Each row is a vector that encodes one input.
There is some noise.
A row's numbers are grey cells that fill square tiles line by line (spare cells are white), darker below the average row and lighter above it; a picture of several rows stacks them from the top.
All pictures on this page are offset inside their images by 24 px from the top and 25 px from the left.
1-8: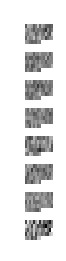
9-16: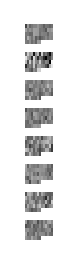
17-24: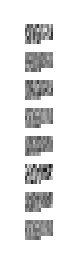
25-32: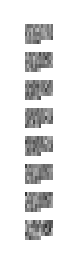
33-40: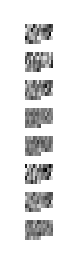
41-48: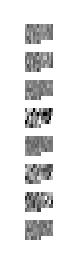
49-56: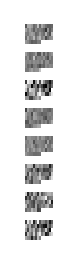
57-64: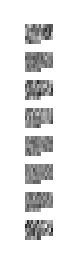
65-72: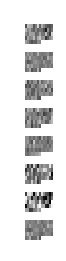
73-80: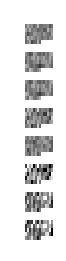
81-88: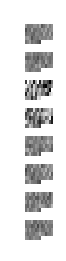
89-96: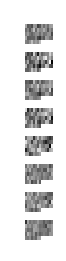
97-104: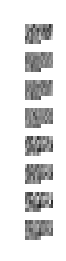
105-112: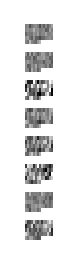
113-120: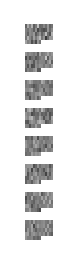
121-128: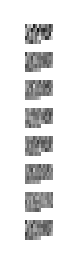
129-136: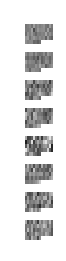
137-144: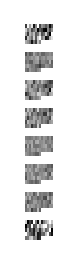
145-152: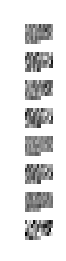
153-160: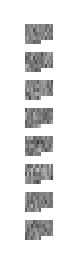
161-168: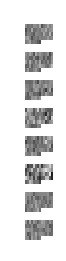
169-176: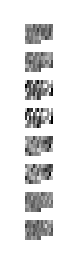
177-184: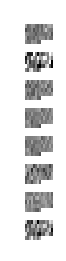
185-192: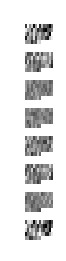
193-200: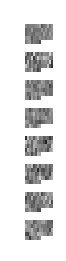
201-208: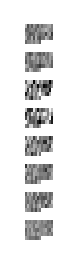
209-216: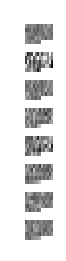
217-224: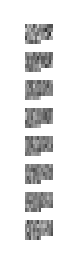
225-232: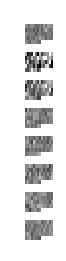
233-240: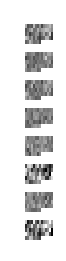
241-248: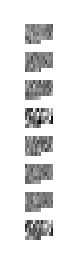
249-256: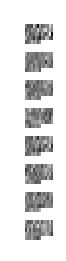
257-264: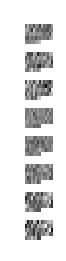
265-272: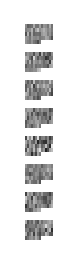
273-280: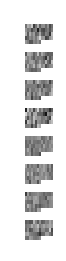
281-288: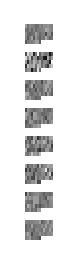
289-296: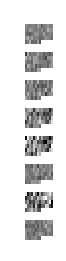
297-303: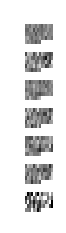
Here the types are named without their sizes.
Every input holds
a point on a line, together with either a fixed value, or a label and a true/false value.
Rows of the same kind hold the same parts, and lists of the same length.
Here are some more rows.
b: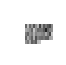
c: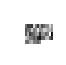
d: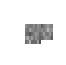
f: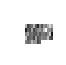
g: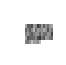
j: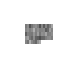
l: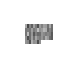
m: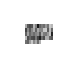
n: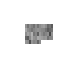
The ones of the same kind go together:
b, c, d, j
f, g, l, m, n

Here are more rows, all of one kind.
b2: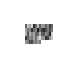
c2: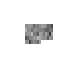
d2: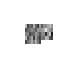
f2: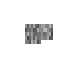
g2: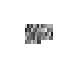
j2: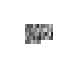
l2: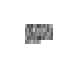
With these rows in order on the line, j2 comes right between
d2 and l2.
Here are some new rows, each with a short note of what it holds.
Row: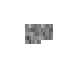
a label, a point on a line and a true/false value
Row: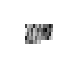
a label, a point on a line and a true/false value
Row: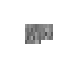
a label, a point on a line and a true/false value
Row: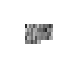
a point on a line
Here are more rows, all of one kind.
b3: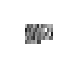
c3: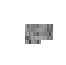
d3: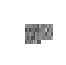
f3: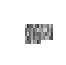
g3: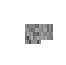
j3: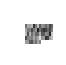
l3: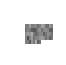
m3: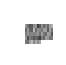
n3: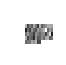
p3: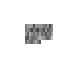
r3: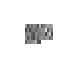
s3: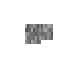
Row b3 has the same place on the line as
d3, n3, p3 and r3.
